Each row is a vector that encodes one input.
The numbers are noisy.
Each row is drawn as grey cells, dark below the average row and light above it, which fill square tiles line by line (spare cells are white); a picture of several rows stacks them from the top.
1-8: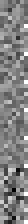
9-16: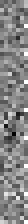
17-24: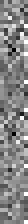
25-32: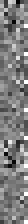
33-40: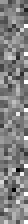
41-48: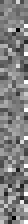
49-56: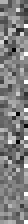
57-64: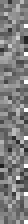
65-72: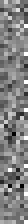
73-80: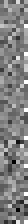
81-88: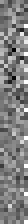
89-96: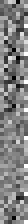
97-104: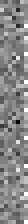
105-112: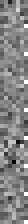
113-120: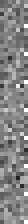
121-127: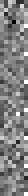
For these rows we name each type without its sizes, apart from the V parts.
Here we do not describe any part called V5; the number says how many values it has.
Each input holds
either a point on a line, or a list of items, each a true/false value and a value of V5.
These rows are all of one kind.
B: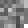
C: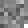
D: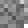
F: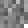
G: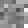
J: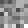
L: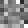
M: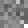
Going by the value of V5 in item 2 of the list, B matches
J and M.
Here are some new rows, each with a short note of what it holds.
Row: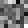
the empty list
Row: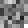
the empty list
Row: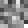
a list of one item
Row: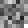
the empty list
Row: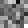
the empty list
